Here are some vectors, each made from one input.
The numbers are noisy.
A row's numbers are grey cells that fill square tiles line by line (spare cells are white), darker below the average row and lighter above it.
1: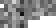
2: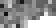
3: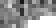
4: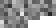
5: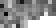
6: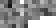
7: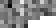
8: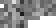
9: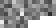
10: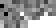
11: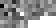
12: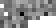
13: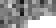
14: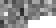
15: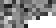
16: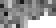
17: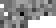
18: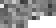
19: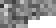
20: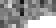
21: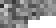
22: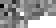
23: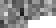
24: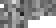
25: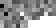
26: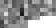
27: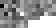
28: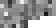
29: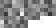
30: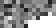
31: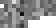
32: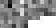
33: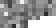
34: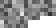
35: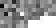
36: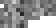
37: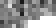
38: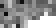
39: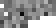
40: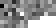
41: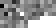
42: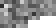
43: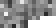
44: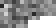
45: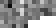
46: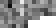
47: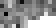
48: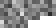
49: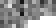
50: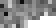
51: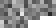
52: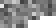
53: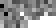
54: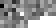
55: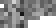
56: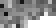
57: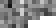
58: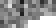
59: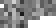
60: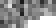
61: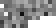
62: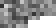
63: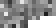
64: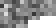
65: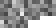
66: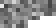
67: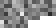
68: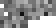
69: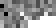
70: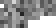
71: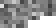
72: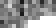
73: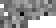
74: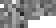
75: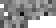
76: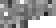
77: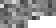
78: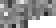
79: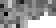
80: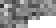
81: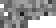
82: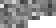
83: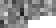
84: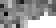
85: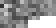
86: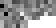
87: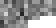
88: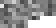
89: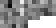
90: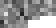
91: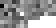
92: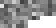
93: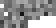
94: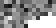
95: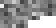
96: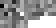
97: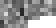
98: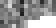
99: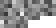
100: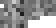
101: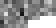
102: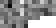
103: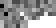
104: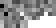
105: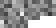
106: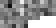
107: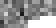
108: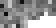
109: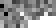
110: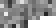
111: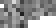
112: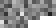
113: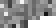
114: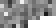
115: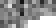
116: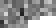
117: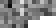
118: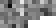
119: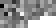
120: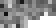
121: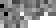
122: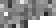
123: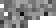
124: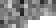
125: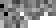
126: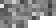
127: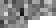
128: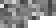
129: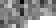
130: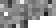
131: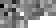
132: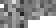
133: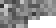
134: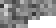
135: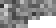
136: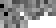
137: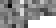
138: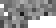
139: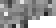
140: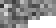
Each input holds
either a point on a 6-point circle and a true/false value, or a fixed value.
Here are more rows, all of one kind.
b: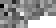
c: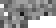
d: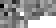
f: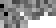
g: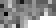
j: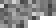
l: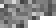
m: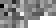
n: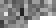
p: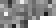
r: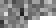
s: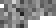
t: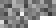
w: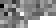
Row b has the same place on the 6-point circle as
d, m and w.
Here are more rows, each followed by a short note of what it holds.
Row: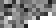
a fixed value
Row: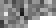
a point on a 6-point circle and a true/false value
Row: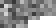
a point on a 6-point circle and a true/false value
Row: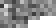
a point on a 6-point circle and a true/false value
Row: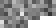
a point on a 6-point circle and a true/false value
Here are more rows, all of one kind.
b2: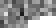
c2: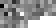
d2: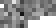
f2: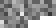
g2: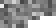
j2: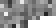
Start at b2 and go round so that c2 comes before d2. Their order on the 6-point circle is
b2, j2, c2, f2, g2, d2.
